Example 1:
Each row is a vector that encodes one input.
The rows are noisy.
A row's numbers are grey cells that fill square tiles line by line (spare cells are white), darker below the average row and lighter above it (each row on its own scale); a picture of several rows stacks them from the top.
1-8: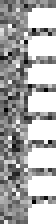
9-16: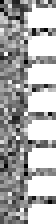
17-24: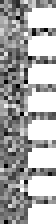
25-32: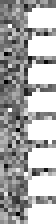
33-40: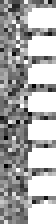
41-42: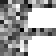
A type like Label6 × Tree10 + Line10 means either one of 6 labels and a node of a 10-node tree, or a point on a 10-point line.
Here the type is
Tree9.
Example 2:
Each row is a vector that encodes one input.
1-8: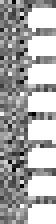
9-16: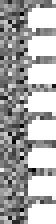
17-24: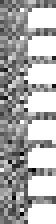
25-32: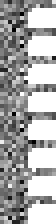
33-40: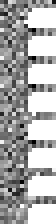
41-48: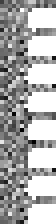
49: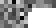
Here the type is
Circle6.
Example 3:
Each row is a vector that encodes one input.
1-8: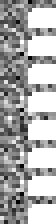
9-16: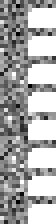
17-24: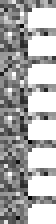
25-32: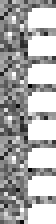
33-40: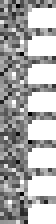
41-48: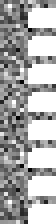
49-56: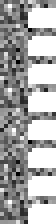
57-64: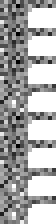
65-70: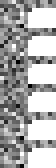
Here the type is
Label5.
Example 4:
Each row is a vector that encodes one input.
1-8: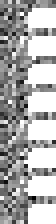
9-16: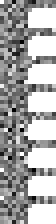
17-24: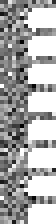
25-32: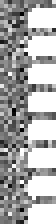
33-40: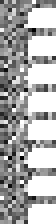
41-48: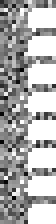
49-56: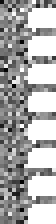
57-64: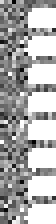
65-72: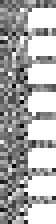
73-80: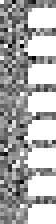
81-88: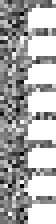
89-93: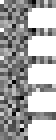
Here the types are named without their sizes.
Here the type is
Circle.
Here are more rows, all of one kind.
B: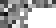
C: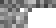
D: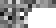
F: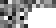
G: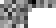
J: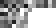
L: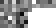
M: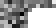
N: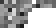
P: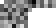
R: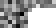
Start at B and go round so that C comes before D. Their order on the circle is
B, J, C, N, L, R, M, P, G, D, F.
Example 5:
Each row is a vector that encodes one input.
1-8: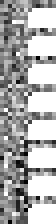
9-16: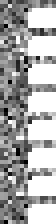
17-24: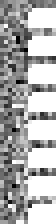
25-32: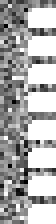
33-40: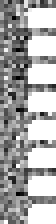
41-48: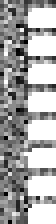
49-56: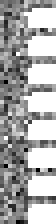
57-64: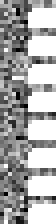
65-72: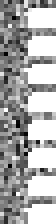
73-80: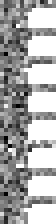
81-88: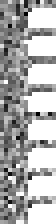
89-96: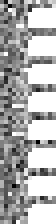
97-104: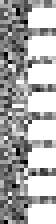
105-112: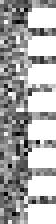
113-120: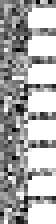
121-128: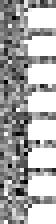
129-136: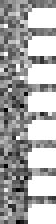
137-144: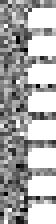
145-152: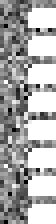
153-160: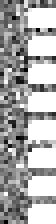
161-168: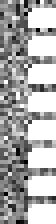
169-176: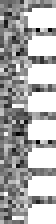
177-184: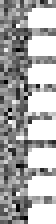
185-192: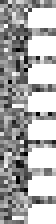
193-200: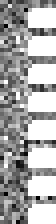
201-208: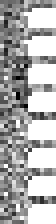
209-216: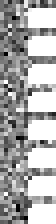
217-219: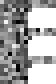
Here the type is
Bool × Bool × Bool × Bool.
